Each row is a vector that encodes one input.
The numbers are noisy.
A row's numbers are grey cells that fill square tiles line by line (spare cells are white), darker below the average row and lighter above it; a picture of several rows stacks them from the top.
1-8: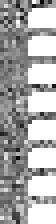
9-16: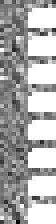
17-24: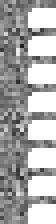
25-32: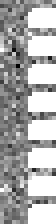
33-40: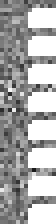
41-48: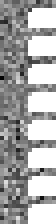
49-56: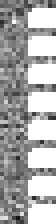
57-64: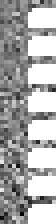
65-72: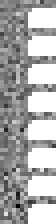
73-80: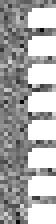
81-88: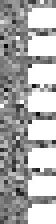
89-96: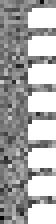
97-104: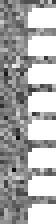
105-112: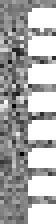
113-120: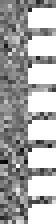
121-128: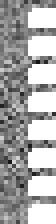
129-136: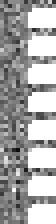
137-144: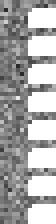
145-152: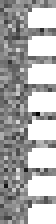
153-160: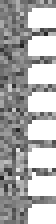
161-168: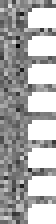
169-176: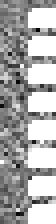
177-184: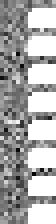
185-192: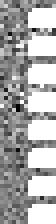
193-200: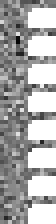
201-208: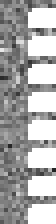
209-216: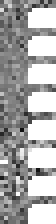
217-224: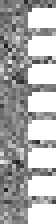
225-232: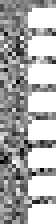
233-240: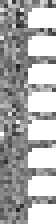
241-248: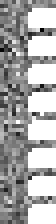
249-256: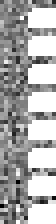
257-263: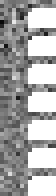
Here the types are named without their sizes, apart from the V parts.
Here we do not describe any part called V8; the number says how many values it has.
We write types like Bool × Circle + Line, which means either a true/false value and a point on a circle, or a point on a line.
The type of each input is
(Bool × Bool × Bool × Bool + Label) × V8 + Tree × Tree.
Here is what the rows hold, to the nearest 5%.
About 25% of them hold a node of each of two trees. The rest hold a value of V8, together with either a label, or four true/false values.
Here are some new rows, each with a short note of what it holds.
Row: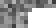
four true/false values and a value of V8
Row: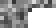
a node of each of two trees
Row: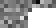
a node of each of two trees
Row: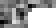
four true/false values and a value of V8
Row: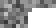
a node of each of two trees
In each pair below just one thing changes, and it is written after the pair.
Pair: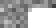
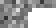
the value of V8
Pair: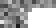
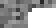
one of the four true/false values
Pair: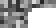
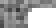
one of the four true/false values
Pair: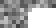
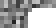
the value of V8
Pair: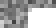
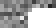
the value of V8
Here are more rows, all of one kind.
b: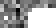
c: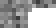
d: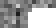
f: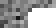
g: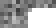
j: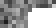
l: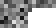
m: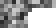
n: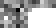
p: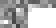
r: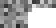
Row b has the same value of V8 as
d and l.
